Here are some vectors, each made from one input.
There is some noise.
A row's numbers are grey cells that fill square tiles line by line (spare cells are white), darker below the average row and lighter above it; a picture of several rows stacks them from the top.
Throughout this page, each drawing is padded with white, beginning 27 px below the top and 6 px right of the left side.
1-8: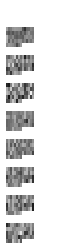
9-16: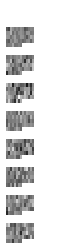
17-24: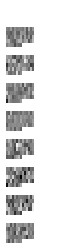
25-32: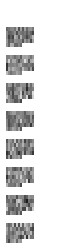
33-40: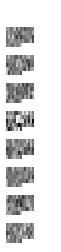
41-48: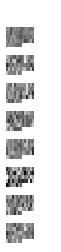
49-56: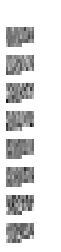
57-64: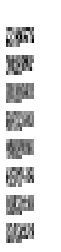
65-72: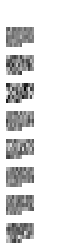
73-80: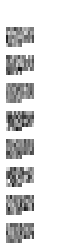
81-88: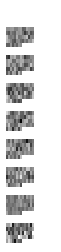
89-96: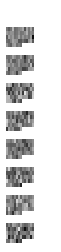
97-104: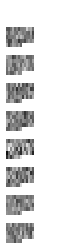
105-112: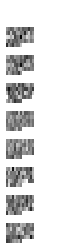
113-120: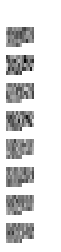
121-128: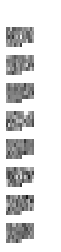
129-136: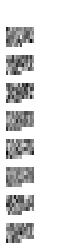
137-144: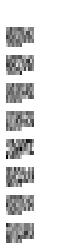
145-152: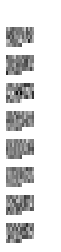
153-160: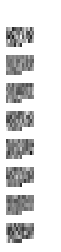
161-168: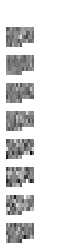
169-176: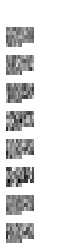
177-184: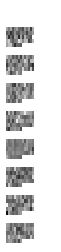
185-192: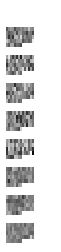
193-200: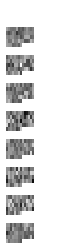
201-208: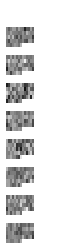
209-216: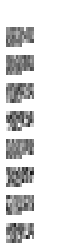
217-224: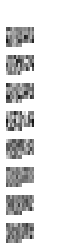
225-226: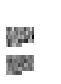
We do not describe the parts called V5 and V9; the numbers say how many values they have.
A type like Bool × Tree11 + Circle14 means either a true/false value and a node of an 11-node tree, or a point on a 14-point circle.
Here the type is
Bool × Bool × Bool × (Label6 + Line7) × V5 × V9.
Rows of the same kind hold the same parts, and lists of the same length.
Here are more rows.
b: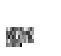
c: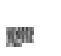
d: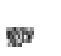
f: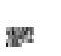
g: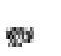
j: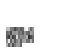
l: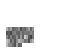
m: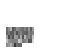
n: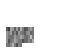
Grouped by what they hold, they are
b, d, g, j, l
c, f, m, n

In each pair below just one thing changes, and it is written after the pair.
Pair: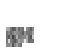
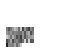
one of the three true/false values
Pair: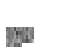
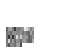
one of the three true/false values
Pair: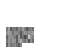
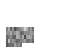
one of the three true/false values
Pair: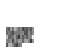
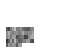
the value of V9
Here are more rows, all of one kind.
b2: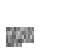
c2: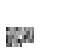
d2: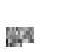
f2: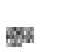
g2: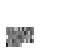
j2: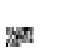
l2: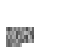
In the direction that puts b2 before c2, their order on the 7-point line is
b2, j2, f2, c2, d2, l2, g2.
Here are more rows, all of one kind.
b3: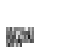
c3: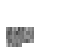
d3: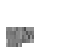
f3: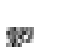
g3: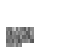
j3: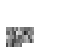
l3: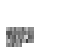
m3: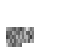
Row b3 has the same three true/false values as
f3 and j3.
